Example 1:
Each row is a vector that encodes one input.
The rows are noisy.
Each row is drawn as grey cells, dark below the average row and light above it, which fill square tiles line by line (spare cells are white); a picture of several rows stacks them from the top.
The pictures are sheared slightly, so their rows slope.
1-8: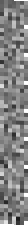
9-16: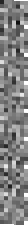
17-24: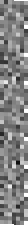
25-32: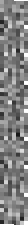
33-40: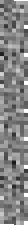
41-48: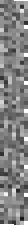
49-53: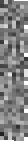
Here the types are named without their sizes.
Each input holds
a node of a tree.
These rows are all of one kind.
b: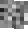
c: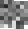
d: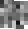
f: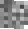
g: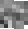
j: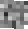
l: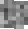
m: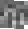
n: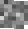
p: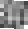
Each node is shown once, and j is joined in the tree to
b, l and p.
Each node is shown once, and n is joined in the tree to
l and m.
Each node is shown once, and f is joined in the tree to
g and l.
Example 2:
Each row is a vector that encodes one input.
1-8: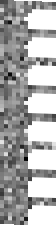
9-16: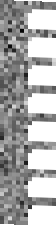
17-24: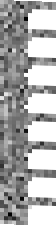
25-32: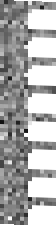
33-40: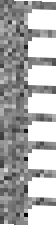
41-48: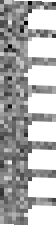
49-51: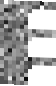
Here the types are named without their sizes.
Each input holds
either a fixed value, or three true/false values.
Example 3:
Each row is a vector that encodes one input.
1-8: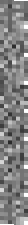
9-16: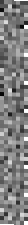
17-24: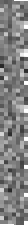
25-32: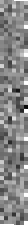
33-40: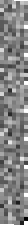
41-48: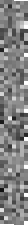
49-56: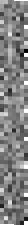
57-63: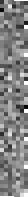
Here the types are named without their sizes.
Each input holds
three true/false values.
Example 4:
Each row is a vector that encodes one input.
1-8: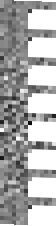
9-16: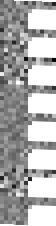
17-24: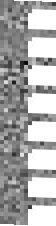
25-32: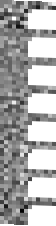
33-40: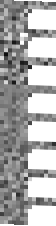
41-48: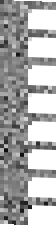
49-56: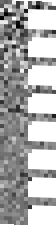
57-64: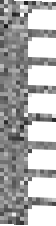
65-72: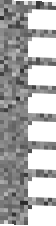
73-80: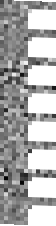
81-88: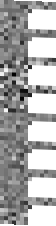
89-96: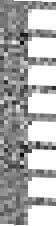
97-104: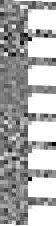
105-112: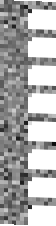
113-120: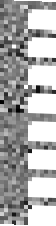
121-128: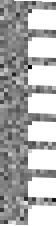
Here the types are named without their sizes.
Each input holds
a point on a line.
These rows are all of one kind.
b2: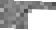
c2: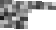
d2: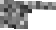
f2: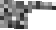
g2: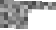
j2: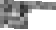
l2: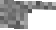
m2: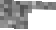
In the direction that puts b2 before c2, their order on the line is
g2, j2, b2, m2, c2, l2, d2, f2.
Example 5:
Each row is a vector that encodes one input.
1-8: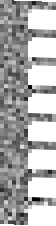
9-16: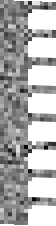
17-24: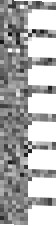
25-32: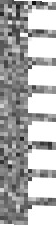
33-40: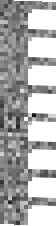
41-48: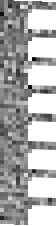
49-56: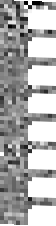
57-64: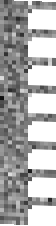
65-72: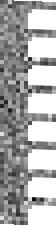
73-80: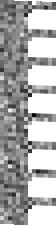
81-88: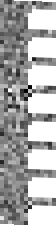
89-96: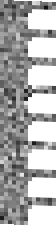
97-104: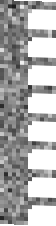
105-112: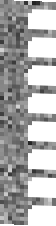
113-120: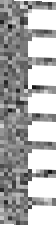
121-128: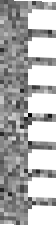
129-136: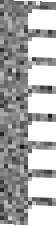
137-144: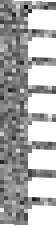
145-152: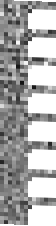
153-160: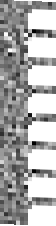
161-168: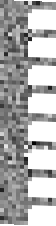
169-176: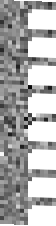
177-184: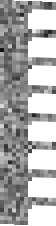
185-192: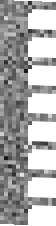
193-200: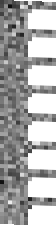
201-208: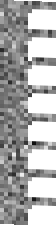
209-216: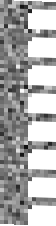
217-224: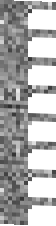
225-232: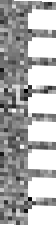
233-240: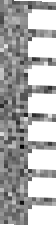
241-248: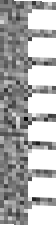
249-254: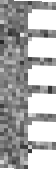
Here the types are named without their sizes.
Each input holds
five true/false values.
